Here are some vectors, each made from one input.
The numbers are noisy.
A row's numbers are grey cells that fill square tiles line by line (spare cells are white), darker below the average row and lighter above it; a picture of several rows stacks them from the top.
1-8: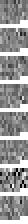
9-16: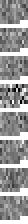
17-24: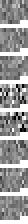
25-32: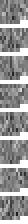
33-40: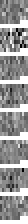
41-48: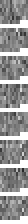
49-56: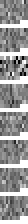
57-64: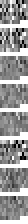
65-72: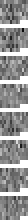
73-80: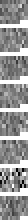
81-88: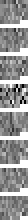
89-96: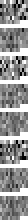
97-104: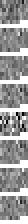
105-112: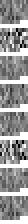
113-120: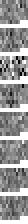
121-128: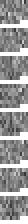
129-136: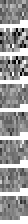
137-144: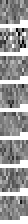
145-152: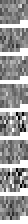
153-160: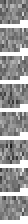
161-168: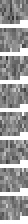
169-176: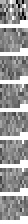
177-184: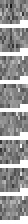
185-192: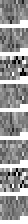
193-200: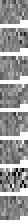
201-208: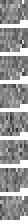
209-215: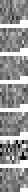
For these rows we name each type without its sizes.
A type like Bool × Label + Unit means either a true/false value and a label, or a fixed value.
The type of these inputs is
Bool × Bool × Bool × Bool × (Tree + Unit) + Line.
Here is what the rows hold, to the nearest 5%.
About 15% of them hold a point on a line. The rest hold four true/false values, together with either a fixed value, or a node of a tree.
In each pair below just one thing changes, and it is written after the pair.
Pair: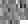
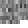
one of the four true/false values
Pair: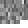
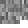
the node of the tree
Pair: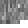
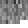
the node of the tree
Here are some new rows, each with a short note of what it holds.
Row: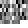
a point on a line
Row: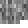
four true/false values
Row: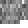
four true/false values
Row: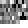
a point on a line
